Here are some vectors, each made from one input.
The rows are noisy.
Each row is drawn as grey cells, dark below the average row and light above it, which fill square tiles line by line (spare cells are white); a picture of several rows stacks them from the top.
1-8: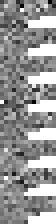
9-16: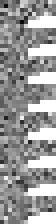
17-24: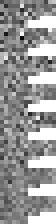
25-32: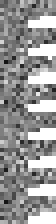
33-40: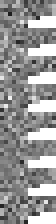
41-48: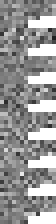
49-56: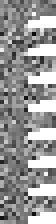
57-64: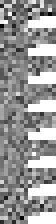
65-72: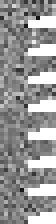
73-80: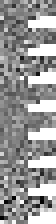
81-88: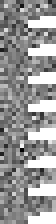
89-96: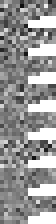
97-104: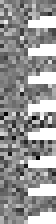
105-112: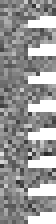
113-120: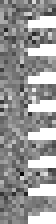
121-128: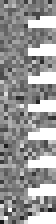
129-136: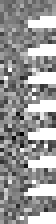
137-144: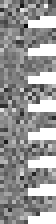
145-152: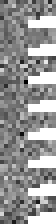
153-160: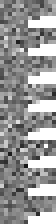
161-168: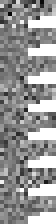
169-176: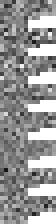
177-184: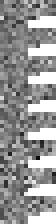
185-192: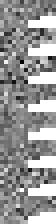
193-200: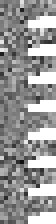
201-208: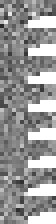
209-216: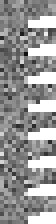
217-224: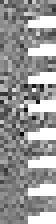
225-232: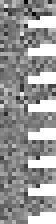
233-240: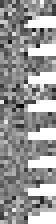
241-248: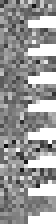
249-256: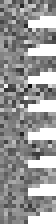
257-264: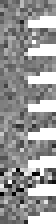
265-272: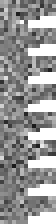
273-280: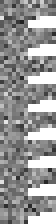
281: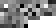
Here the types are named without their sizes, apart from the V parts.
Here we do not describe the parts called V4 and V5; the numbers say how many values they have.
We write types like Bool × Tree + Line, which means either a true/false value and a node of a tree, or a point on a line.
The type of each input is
Bool × V5 + (Circle + Unit) × V4 + Line.
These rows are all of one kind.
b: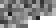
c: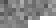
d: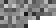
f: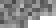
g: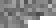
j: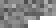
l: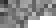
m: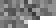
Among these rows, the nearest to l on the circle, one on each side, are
d and m.
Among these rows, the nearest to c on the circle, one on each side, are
f and g.
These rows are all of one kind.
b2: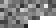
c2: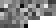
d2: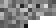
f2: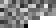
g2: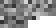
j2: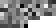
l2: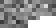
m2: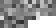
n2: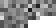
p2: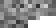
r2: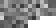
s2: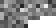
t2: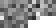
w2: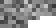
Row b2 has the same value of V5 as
d2, f2, r2 and s2.
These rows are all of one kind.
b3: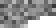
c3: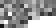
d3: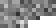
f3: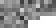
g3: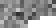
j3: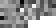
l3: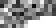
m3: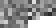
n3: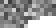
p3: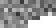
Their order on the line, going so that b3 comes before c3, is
l3, g3, p3, d3, f3, b3, j3, c3, n3, m3.
